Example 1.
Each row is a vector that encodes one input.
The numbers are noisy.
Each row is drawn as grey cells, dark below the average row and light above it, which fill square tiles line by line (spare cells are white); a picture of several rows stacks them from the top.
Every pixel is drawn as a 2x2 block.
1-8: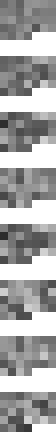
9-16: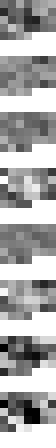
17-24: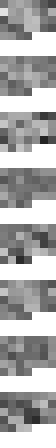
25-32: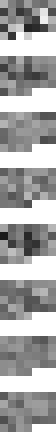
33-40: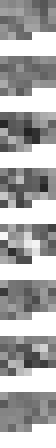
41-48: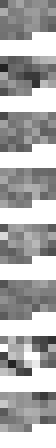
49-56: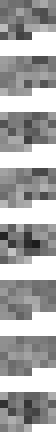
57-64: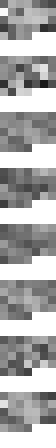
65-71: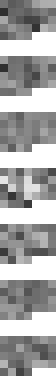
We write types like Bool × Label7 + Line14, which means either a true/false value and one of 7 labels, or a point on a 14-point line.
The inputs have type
Circle9.
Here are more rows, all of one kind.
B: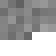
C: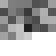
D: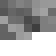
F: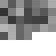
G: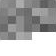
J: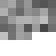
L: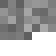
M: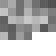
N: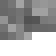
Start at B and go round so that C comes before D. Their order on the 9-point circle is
B, M, J, C, F, G, N, D, L.
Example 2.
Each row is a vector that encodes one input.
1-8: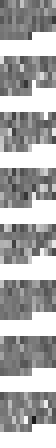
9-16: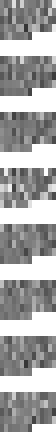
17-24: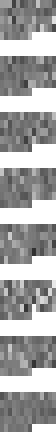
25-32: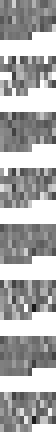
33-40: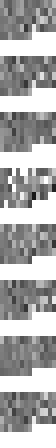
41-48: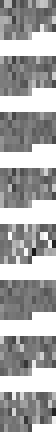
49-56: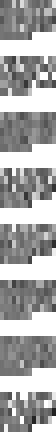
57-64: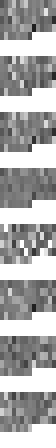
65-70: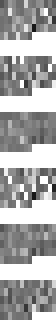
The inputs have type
Circle9.
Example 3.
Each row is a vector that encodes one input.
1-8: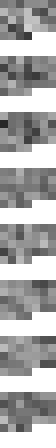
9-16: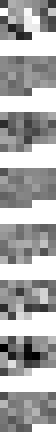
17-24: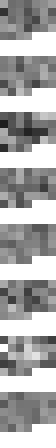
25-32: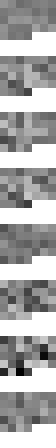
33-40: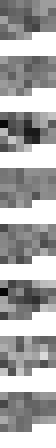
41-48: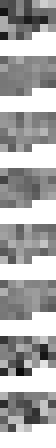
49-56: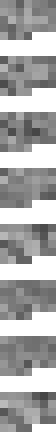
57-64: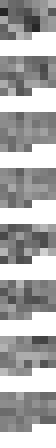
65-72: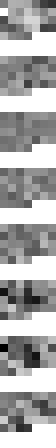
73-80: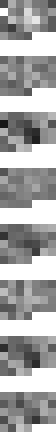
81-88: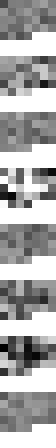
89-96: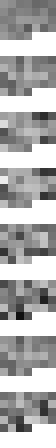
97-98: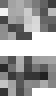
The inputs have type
Circle9.
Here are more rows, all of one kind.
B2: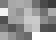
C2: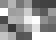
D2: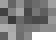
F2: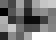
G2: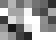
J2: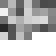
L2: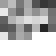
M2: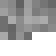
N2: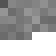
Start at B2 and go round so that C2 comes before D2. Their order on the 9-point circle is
B2, F2, N2, J2, M2, G2, L2, C2, D2.
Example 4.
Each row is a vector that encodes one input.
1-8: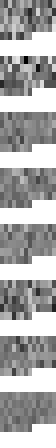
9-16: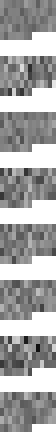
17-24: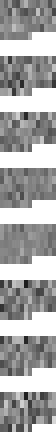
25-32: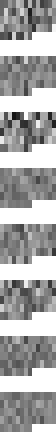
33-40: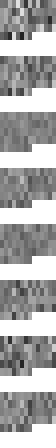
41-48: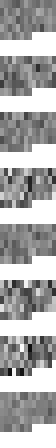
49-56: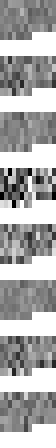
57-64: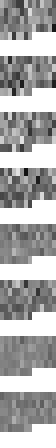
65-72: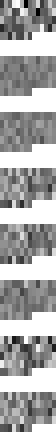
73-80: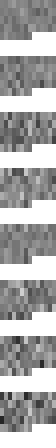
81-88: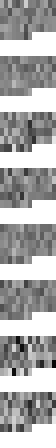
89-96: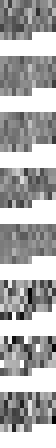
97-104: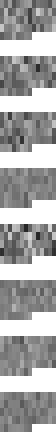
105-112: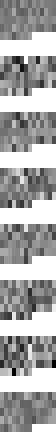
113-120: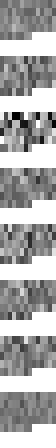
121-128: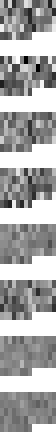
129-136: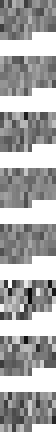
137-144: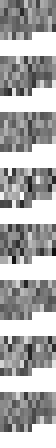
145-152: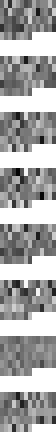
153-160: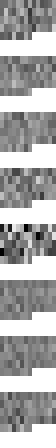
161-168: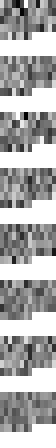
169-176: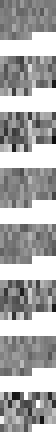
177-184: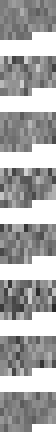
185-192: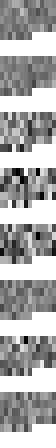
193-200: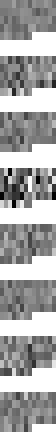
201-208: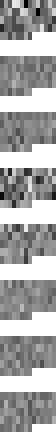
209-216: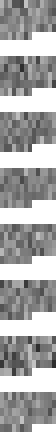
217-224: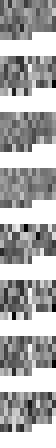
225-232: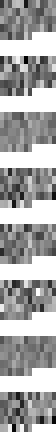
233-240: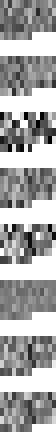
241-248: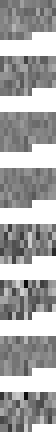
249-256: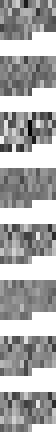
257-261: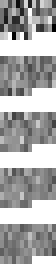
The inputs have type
Label5.
